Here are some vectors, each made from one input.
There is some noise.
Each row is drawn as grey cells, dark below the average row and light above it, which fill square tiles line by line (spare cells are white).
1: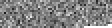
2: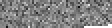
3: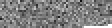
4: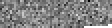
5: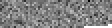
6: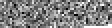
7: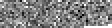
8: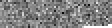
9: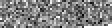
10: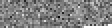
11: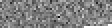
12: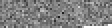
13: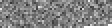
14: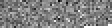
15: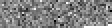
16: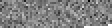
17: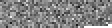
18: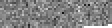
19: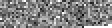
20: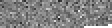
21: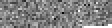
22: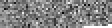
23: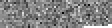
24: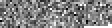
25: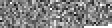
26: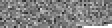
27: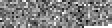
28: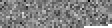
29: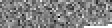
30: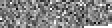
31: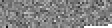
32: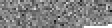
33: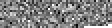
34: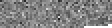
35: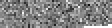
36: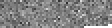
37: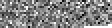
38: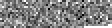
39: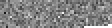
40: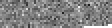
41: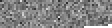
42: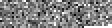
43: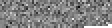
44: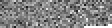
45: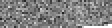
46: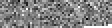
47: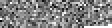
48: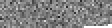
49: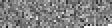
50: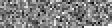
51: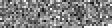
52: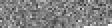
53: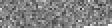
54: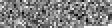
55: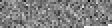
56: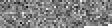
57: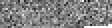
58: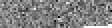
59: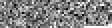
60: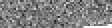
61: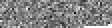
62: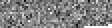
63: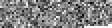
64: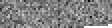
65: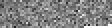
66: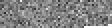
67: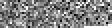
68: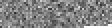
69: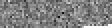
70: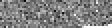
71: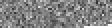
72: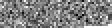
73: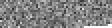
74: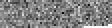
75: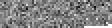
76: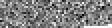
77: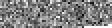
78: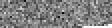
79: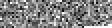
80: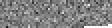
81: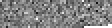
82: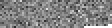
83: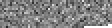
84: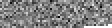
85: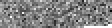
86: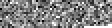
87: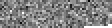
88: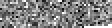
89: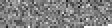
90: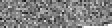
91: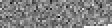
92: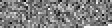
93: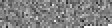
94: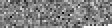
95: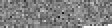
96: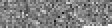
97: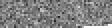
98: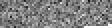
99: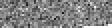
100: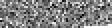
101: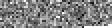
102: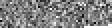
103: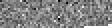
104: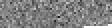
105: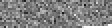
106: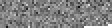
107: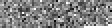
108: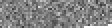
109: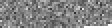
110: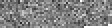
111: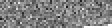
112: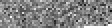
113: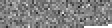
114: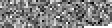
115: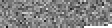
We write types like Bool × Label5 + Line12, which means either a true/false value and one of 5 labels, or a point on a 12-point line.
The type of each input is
Bool × Bool × Bool × Bool.
